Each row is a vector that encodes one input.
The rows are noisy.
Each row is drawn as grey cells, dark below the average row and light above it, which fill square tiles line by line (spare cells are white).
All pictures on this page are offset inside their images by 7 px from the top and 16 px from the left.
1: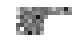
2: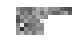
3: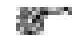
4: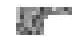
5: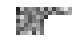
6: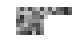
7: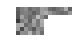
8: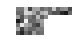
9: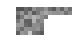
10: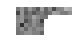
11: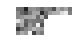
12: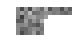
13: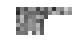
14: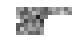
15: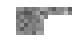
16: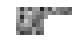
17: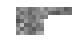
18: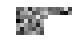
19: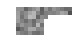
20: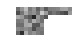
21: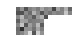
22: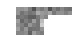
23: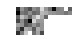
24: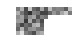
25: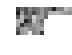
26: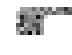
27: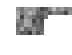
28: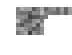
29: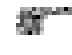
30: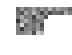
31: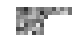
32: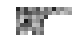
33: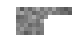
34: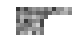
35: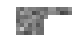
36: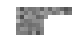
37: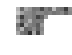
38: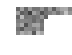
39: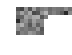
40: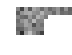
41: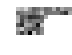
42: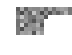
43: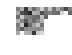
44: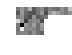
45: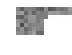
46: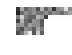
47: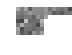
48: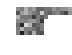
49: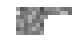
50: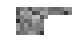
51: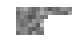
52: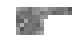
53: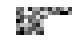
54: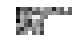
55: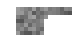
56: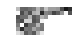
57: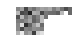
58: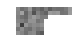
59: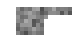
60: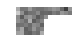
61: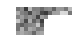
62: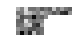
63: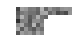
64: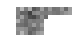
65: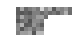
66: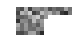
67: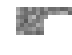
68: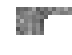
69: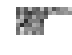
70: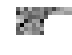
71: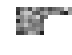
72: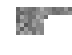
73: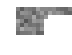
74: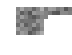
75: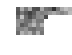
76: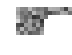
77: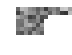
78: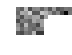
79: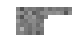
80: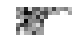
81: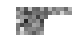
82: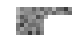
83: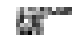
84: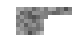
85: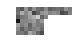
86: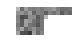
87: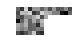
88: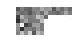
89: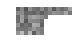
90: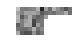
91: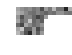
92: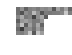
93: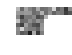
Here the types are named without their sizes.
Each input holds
a point on a line, together with either a fixed value, or a node of a tree.
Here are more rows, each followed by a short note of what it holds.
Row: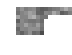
a point on a line and a node of a tree
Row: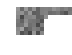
a point on a line and a node of a tree
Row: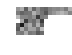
a point on a line and a node of a tree
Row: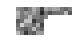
a point on a line and a node of a tree
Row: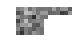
a point on a line
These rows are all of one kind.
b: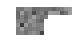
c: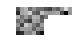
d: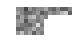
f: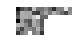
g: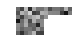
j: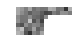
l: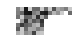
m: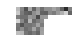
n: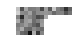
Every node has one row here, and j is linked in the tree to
f and m.
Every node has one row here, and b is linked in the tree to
l and m.
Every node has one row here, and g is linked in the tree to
m and n.
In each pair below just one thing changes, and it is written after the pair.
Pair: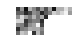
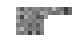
the place on the line
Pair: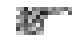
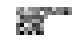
the place on the line
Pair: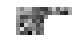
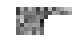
the place on the line
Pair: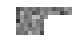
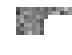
the place on the line
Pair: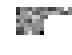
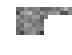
the node of the tree
